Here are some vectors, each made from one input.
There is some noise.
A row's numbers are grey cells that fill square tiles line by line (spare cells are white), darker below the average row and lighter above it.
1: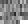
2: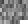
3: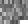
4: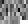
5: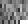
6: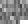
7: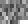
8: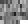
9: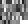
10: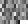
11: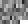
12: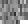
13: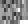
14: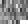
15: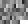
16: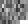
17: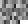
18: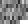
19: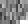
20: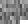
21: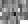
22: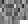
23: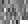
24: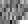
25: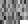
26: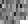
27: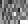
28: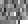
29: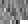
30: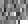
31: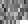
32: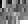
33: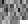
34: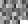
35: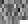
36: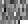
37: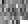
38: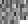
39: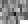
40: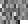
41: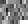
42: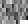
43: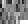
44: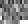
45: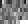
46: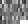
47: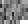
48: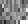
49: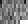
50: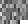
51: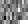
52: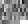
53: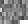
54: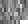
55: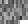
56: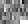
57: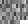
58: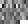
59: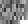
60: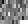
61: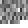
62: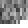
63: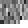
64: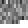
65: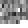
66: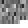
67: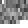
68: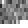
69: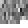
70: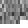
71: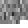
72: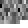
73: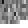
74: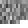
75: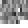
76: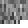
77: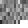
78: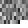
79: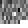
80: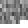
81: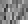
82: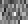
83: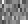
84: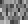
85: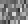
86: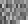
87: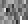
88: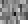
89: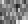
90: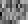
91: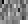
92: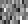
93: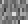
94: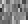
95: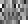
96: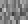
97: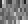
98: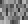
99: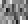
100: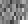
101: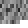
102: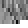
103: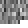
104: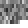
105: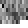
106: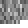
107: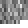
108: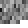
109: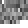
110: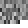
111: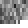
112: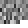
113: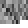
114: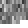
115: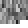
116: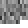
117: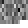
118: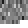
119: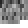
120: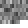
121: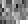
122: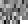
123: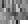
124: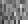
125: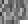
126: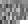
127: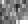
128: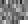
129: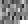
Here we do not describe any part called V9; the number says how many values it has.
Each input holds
a point on a 7-point line, together with either a node of an 8-node tree, or a value of V9.
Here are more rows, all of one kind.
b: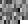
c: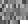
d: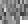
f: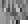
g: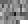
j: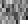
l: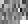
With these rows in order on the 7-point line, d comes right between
g and l.
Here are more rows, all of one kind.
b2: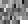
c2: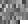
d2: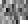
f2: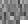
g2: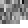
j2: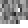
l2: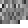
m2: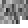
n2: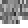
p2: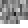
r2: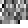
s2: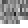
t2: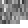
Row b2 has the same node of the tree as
d2, g2, m2 and n2.
